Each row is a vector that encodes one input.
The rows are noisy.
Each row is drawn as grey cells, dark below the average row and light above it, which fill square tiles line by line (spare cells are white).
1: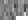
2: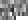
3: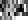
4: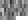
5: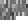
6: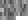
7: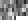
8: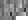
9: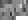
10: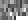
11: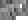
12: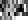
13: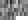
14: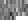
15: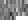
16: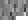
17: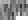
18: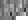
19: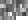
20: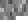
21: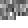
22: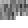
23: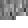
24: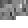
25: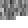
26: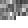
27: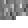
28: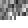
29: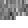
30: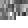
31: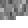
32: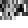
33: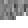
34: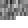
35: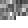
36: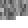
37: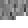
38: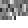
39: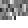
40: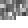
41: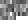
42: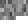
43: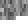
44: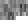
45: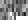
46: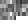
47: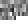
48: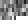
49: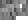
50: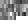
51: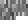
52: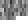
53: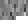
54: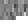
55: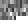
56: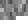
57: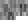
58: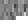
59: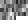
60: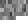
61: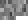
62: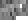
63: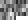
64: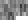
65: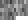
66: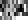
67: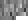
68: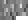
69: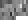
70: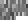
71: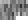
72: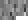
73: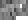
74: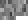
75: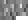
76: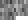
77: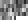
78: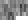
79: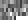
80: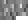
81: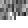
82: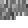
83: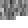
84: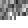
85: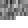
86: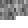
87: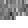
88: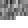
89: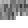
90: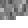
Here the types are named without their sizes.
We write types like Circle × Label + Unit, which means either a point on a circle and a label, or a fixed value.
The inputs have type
Bool × Bool × Bool × Bool + Tree + Unit.
